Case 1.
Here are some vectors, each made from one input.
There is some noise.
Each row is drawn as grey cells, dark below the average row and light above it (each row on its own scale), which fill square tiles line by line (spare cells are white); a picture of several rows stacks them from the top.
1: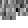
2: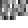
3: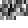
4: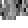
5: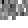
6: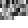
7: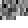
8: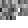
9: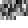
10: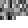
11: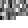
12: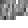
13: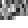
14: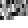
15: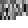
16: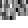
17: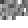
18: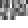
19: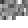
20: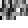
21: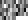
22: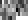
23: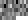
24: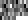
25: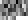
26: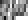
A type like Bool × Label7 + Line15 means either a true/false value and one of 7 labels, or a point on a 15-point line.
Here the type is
Label5.
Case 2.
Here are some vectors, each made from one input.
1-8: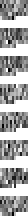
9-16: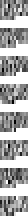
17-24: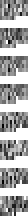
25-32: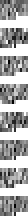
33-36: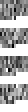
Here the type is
Line8.
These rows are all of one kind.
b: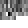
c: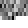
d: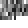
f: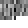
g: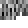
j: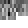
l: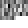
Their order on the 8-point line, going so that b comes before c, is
g, f, d, b, j, l, c.
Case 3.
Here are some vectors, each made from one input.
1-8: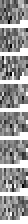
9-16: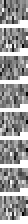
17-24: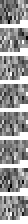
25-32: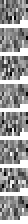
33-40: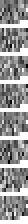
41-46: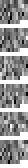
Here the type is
Line10.
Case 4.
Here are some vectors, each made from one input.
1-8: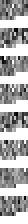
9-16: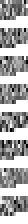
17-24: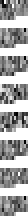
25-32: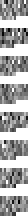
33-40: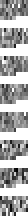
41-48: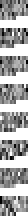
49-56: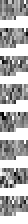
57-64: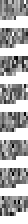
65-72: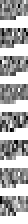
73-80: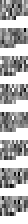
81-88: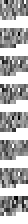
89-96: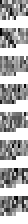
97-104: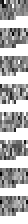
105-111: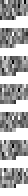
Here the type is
Bool × Bool × Bool × Bool × Bool + Unit.
